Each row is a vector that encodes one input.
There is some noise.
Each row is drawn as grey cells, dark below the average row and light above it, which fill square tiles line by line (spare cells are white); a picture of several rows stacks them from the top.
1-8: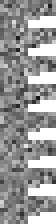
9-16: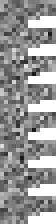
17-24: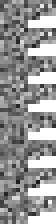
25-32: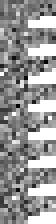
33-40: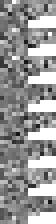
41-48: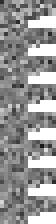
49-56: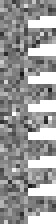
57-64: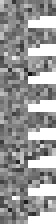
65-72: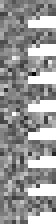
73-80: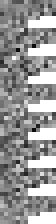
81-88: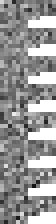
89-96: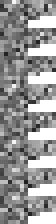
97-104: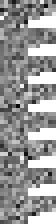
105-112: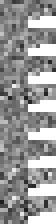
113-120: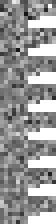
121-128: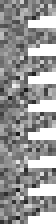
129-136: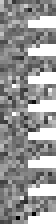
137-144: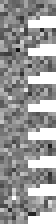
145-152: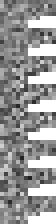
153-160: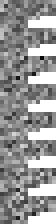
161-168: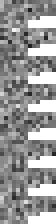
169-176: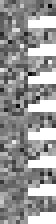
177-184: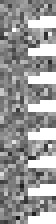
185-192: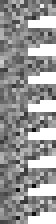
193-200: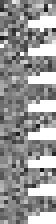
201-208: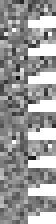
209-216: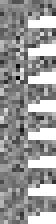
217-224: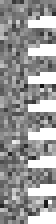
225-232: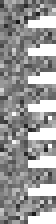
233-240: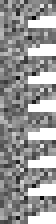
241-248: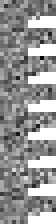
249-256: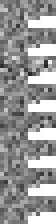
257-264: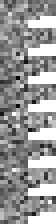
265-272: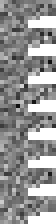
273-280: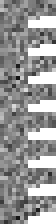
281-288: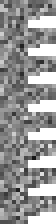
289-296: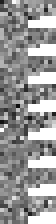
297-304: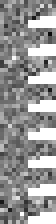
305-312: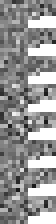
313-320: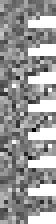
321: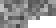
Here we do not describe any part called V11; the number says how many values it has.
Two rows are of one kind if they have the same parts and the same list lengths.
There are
5 kinds of row.
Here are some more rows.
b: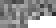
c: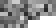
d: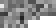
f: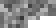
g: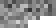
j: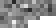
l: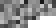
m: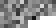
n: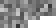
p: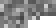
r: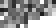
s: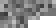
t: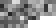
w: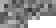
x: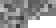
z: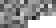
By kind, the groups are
b
c, l, m, t, z
d, g, j, s, w
f, n, p, x
r

